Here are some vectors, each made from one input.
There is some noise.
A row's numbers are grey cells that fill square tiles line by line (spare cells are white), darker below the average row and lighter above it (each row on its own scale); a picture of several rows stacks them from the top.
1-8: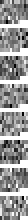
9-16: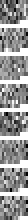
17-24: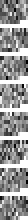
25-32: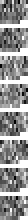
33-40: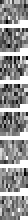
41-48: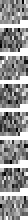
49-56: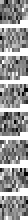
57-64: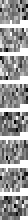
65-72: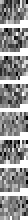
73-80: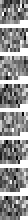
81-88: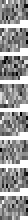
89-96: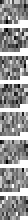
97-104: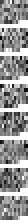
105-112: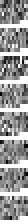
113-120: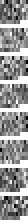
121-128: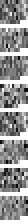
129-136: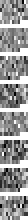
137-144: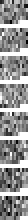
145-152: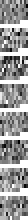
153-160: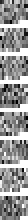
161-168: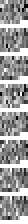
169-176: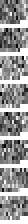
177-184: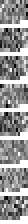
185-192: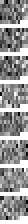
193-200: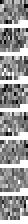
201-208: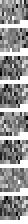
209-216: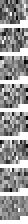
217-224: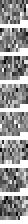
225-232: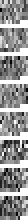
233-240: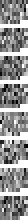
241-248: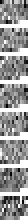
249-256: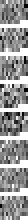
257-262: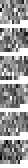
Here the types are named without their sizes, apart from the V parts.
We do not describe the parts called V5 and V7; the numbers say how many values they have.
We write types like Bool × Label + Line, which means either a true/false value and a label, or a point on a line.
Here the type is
(Bool × Bool × Bool × Bool + V5) × V7 + List(Line).
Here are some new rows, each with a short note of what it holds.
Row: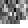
a list of one item
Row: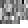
a value of V5 and a value of V7
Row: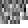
the empty list
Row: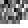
a list of two items
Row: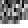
a list of two items
